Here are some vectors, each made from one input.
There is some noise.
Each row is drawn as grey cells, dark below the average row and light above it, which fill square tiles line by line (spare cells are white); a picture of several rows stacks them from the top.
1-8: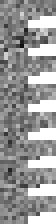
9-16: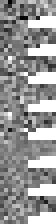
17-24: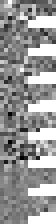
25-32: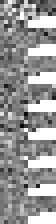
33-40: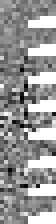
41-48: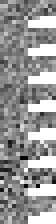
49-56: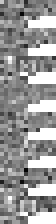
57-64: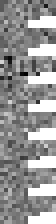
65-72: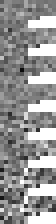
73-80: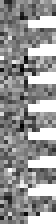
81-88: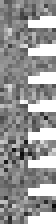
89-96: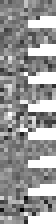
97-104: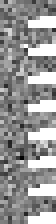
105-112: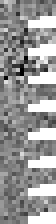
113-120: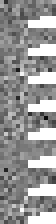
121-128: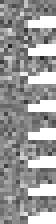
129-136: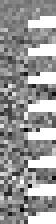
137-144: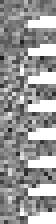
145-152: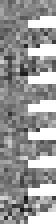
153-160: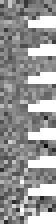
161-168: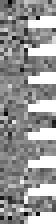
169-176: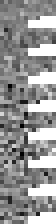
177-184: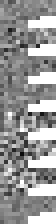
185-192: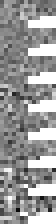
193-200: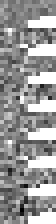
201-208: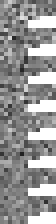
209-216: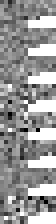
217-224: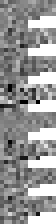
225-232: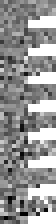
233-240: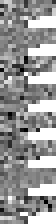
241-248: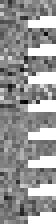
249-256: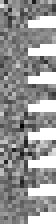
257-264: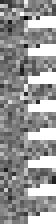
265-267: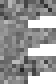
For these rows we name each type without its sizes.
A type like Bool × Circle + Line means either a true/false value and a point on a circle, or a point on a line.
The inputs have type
Bool × Tree + Label × Label × Label × Label + Unit.
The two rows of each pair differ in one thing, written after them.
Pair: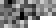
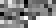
the node of the tree
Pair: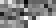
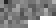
the node of the tree
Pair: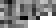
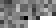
the node of the tree
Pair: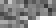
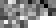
the node of the tree
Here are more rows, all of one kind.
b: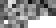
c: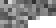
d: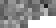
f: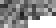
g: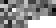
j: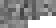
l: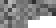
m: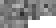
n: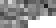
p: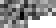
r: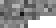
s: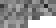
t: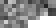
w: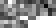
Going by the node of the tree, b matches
f, l, p and t.
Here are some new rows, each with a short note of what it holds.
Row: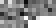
a node of a tree and a true/false value
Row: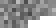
four labels
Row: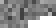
a node of a tree and a true/false value
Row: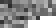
a fixed value
